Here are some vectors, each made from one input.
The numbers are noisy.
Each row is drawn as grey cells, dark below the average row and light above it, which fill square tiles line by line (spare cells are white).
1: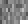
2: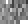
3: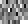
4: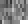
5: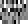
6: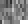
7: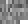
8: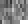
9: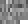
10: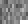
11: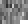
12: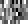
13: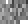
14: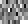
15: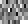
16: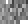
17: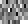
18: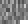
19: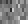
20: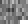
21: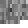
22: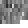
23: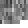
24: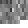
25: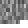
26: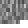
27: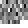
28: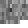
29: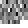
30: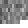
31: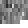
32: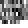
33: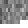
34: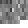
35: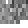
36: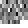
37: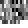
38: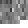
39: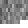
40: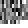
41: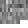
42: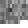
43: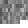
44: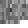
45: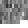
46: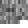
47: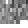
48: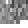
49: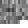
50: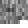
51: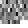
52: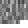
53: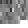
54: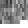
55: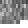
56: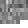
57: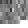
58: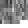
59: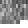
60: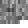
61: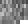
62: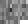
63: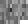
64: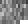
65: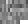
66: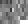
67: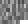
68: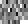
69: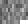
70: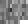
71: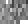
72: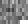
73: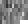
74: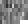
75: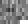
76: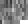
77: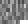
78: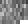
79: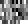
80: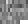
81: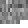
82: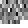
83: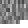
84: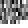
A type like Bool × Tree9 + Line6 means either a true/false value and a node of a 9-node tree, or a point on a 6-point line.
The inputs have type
Bool × (Circle10 + Unit).
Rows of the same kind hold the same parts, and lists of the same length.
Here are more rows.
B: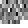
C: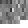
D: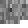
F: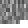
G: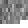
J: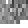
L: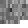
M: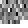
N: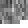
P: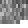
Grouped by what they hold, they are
B, M
C, D, F, G, J, L, N, P

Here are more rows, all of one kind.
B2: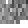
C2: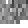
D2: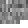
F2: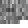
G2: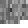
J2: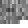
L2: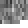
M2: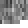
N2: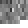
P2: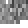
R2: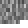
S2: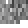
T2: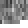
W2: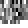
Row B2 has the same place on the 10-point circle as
C2, P2, S2 and W2.
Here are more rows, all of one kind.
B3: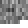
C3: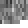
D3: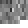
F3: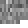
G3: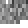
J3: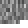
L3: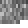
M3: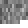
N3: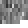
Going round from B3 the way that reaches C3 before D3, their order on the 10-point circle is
B3, J3, L3, G3, F3, M3, N3, C3, D3.
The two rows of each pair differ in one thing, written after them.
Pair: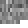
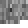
the place on the 10-point circle
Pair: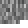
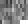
the place on the 10-point circle
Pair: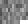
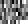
the true/false value
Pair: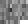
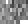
the place on the 10-point circle
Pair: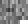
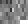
the place on the 10-point circle
